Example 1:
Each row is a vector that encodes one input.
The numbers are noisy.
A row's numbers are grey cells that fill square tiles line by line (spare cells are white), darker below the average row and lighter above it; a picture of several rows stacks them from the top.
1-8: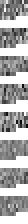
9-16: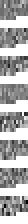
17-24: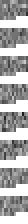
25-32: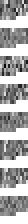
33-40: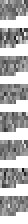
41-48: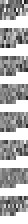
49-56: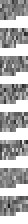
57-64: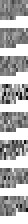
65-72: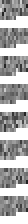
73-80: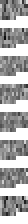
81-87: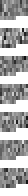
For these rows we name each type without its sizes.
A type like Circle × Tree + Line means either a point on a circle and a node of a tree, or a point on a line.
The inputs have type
(Bool × Bool × Bool × Bool + Unit) × Label.
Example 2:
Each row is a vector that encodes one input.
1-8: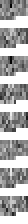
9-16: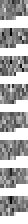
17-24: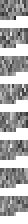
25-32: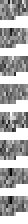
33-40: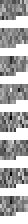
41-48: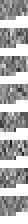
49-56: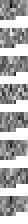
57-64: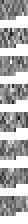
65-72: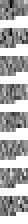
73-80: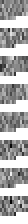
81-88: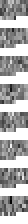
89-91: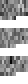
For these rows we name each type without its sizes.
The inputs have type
Bool × Line.
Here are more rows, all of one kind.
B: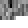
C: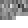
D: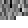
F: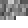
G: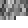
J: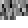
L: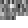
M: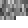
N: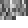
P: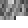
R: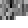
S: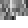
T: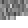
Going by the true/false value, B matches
C, L, R and T.
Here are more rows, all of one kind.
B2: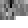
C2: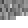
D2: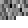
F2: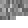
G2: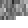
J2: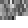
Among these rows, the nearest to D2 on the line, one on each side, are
B2 and G2.
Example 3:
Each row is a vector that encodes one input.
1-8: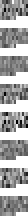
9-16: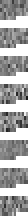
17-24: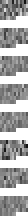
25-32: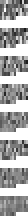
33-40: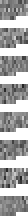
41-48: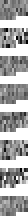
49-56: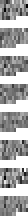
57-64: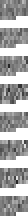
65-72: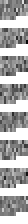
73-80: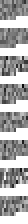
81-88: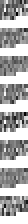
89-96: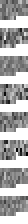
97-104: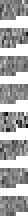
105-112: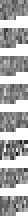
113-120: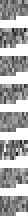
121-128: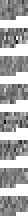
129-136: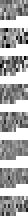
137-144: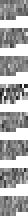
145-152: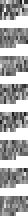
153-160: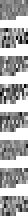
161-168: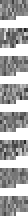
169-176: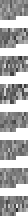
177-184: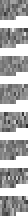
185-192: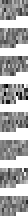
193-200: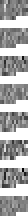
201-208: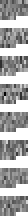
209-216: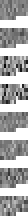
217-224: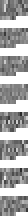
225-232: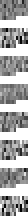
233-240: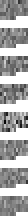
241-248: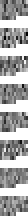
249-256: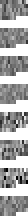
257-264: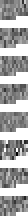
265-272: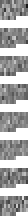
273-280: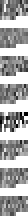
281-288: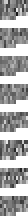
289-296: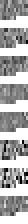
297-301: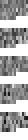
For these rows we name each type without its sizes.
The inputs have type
(Bool × Bool × Bool × Bool + Unit) × Label.
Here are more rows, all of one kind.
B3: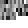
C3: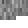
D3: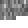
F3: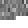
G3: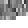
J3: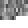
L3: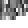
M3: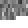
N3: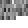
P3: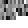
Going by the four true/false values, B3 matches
F3, M3 and P3.
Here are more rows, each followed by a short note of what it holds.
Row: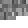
a label
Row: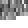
a label and four true/false values
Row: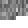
a label and four true/false values
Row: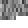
a label
